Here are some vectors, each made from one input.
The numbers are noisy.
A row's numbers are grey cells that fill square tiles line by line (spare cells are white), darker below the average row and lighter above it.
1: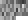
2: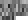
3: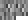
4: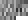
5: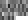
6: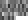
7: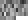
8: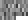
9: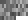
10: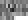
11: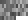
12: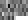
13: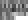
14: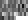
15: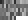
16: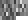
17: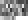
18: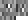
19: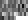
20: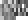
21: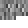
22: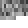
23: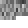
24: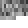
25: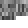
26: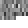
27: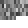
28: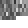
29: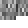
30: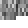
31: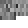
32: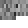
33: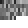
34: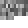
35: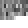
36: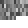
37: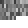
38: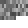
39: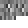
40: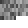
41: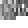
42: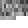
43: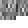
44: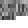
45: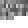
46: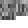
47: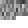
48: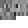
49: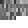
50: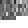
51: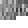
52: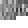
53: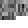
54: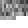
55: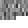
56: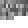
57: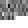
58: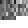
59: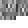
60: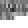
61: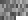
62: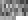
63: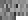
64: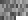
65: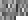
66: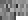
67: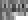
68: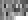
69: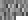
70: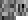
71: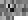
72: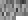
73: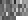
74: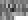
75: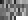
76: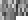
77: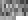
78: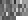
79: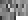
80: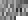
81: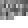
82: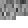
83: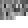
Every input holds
a point on a 13-point circle.
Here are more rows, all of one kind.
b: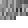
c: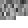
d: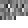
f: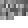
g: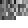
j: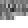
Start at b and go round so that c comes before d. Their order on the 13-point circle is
b, c, f, j, g, d.
